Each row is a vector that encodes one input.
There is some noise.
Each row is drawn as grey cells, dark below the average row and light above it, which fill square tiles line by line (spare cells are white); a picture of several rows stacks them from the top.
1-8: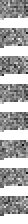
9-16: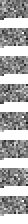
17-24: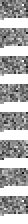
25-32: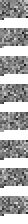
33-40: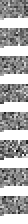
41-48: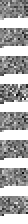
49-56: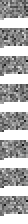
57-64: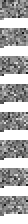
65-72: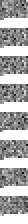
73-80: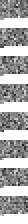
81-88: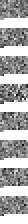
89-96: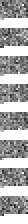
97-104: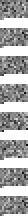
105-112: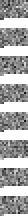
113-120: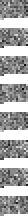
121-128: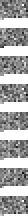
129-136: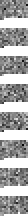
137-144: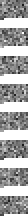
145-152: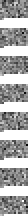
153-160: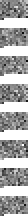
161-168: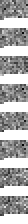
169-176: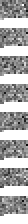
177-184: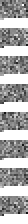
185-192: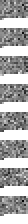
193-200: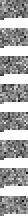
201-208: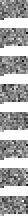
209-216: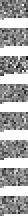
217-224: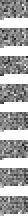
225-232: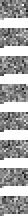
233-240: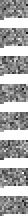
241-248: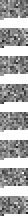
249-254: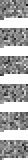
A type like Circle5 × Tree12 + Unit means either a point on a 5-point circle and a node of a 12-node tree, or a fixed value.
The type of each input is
Bool × Circle6 + Unit.
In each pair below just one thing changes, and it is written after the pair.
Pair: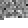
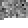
the true/false value
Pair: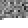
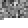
the true/false value
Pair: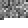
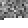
the true/false value
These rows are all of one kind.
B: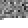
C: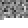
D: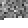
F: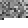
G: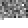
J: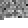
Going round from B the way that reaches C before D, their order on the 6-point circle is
B, G, C, J, F, D.
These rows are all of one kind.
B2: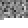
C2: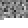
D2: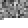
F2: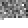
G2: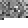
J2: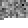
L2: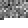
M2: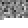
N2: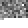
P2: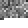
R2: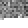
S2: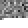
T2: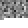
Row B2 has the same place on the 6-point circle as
C2, M2 and T2.
